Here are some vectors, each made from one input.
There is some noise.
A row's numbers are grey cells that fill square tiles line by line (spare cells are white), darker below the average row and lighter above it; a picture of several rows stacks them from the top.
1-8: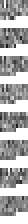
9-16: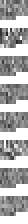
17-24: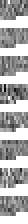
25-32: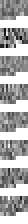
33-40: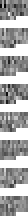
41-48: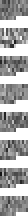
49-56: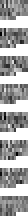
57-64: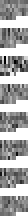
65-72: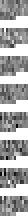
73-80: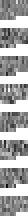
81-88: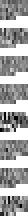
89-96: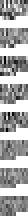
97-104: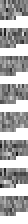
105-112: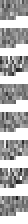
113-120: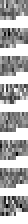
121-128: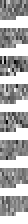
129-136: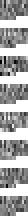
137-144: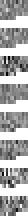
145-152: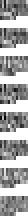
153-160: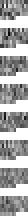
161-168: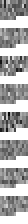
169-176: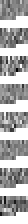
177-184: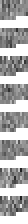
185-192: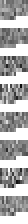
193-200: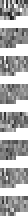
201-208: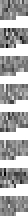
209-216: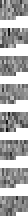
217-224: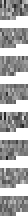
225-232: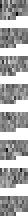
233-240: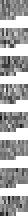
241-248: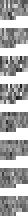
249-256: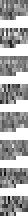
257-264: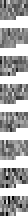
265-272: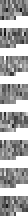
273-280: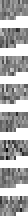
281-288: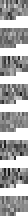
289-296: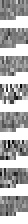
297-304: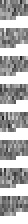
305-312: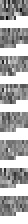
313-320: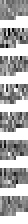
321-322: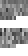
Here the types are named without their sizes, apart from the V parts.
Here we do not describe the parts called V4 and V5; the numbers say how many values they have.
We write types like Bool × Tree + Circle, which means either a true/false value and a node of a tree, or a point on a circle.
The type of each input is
(Bool × Bool × Bool + V5) × Line + Tree × V4.
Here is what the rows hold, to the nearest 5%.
About 70% of them hold a point on a line, together with either three true/false values, or a value of V5. The rest hold a node of a tree and a value of V4.
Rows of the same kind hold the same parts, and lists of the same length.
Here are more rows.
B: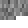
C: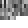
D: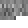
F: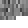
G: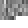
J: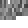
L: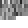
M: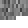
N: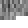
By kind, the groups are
B, D, F, M, N
C, J, L
G

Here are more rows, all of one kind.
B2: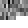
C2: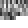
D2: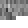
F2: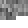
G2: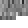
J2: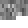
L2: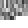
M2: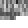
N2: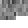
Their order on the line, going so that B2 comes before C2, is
G2, L2, N2, B2, M2, F2, C2, D2, J2.
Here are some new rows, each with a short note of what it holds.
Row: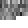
a node of a tree and a value of V4
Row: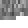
a point on a line and three true/false values
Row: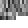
a point on a line and a value of V5
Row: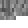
a point on a line and three true/false values
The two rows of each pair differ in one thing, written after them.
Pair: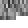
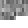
the value of V5
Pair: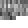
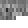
the place on the line
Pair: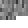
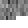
the value of V5
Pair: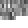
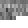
the value of V5
